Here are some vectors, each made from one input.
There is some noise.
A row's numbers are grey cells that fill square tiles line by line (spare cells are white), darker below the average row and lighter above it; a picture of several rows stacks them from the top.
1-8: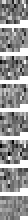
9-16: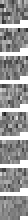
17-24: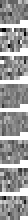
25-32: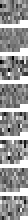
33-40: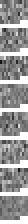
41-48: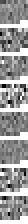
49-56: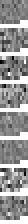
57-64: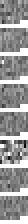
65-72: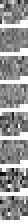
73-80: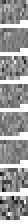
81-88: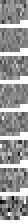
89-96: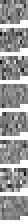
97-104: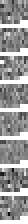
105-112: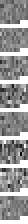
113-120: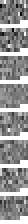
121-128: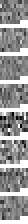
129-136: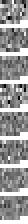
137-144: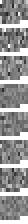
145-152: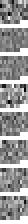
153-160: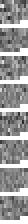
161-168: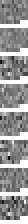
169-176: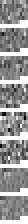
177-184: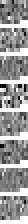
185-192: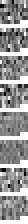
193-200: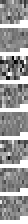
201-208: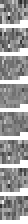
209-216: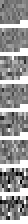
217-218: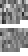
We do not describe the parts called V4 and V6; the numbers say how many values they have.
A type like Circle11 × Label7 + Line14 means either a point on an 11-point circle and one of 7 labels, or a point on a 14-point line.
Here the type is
Bool × V4 × V6 + Circle10 + Unit.
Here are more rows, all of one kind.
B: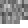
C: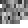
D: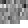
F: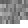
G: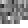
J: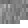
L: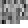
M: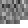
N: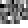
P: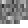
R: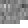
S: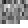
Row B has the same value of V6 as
D, G, P and R.
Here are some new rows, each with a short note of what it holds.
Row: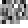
a fixed value
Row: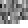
a point on a 10-point circle
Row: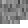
a point on a 10-point circle
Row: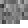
a true/false value, a value of V4 and a value of V6
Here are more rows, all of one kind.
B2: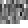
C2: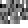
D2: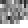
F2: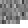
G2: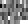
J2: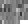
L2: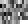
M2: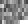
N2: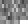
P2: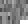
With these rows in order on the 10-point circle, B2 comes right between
J2 and P2.
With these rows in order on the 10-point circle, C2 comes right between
F2 and G2.
